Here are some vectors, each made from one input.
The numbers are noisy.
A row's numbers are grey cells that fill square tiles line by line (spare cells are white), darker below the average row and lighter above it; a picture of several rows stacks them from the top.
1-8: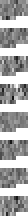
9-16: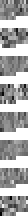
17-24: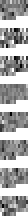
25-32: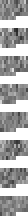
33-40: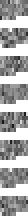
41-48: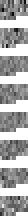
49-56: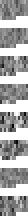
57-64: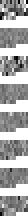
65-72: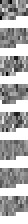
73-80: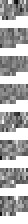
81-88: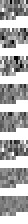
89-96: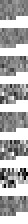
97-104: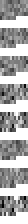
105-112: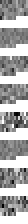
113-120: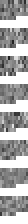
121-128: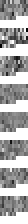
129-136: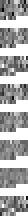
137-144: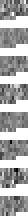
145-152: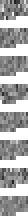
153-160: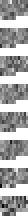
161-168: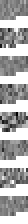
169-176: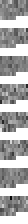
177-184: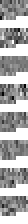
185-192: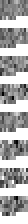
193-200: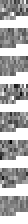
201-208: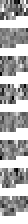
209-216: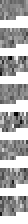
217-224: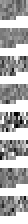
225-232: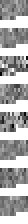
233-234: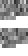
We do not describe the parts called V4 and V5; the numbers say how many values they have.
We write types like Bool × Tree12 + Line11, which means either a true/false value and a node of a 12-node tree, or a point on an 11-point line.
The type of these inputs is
(Bool × V5 + Label6) × Tree9 × V4.
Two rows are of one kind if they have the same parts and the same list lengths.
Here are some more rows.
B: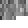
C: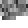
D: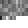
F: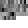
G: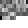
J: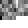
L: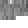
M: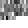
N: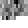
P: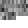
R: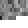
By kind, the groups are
B, F, J, M, N, R
C, D, G, L, P

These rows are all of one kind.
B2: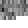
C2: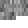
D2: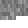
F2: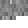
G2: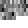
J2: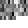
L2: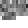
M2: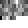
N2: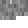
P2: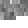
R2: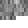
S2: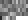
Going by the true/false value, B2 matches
D2 and S2.
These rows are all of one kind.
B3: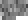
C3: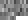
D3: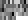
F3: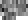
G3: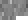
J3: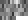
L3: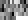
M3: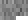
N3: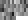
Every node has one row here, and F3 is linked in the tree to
C3 and J3.
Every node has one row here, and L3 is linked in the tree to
B3 and C3.
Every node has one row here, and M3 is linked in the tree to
C3.
